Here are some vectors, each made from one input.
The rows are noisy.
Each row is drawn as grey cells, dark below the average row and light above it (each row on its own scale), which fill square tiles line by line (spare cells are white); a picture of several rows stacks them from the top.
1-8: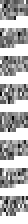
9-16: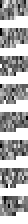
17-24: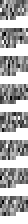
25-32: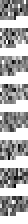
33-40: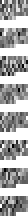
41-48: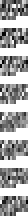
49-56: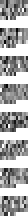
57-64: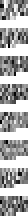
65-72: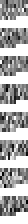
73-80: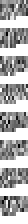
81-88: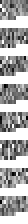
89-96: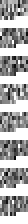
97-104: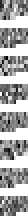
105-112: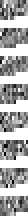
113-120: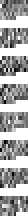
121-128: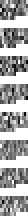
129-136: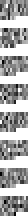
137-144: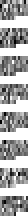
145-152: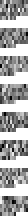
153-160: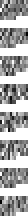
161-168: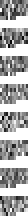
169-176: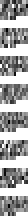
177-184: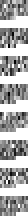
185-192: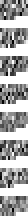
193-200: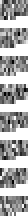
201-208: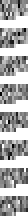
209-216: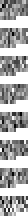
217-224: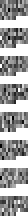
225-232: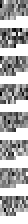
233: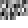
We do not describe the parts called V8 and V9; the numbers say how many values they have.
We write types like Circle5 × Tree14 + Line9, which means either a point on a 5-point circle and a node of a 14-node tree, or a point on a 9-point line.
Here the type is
Line6 + (Line7 + V9) × V8.
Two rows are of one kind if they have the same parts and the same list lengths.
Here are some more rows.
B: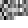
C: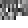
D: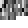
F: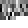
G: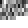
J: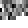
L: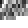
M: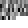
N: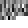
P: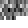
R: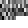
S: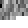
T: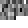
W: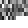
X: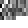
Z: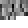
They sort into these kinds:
B, C
D, F, G, L, N, P, R, X, Z
J, M, S, T, W

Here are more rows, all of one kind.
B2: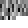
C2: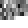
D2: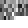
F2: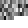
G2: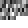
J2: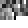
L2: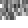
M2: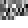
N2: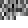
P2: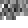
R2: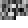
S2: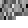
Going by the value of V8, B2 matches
D2, L2, M2 and P2.
